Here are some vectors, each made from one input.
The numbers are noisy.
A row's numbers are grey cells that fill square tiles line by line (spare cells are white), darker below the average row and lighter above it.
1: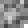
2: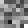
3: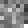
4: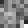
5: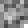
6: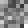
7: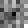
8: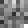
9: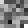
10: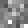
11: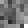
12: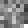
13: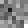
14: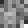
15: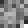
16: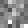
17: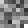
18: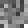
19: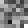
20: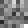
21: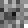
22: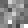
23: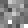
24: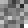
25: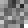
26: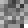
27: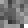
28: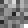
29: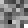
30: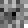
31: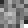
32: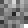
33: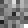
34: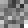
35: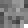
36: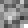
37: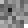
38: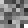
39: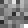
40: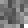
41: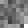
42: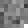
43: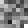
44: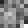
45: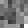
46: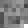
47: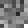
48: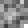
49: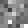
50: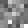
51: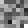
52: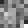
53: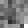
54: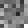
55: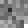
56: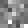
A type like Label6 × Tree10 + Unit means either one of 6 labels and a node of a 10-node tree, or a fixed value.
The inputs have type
Bool × Label6.
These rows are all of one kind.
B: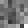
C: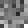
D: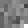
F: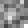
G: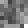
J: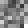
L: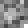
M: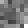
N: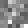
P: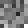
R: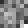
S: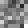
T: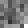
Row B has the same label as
D, G, M and T.
